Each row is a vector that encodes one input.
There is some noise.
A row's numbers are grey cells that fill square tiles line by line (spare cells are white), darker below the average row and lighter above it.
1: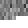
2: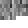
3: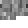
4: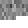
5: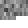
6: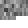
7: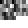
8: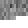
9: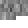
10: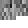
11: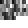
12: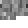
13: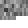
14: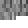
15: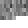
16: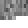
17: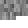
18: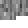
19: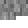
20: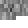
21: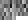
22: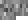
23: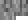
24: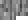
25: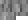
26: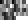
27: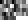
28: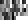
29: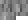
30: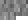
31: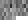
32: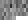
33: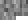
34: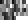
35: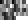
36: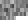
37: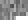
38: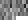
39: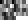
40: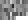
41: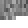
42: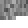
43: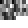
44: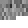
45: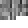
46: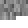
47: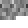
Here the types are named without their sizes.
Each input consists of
either a point on a circle and a true/false value, or a fixed value.
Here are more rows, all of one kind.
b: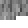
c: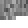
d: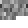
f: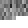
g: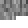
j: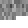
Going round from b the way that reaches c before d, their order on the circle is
b, g, c, f, j, d.
